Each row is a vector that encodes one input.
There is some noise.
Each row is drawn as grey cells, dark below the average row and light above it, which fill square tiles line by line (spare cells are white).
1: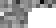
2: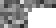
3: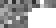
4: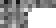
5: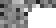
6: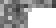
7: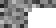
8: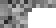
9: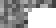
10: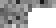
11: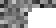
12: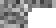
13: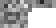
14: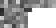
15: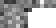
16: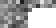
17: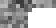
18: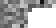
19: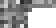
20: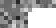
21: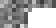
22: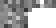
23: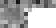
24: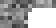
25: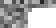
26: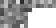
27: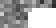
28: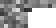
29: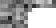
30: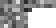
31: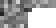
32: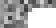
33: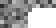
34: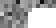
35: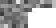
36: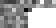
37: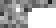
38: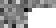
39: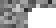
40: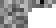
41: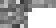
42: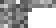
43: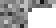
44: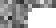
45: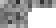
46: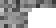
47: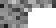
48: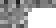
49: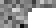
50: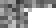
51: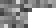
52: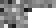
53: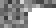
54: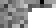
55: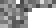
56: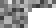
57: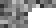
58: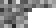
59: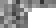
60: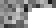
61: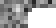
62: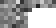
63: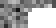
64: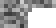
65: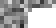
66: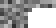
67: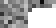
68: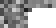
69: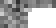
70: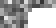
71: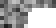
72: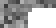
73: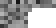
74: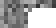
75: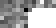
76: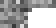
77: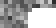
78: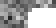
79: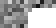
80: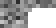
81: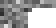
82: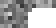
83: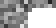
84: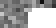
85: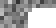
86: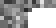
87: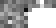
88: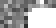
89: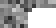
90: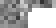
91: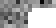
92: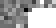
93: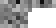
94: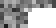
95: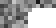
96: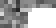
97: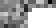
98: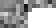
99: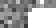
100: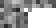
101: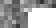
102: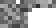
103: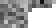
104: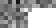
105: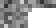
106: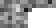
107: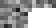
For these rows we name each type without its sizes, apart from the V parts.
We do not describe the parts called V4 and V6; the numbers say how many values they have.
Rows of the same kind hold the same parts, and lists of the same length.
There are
2 kinds of row.
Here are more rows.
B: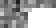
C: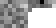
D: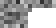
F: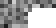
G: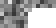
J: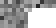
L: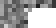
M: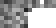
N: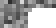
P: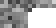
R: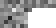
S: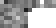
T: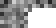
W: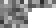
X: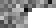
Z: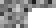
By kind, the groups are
B, C, D, F, G, J, L, N, T, W
M, P, R, S, X, Z

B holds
a point on a line, a true/false value and a value of V6.
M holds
a true/false value, a value of V4 and a value of V6.
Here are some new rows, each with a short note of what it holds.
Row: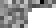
a point on a line, a true/false value and a value of V6
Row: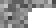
a true/false value, a value of V4 and a value of V6
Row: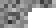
a point on a line, a true/false value and a value of V6
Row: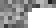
a true/false value, a value of V4 and a value of V6
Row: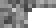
a true/false value, a value of V4 and a value of V6
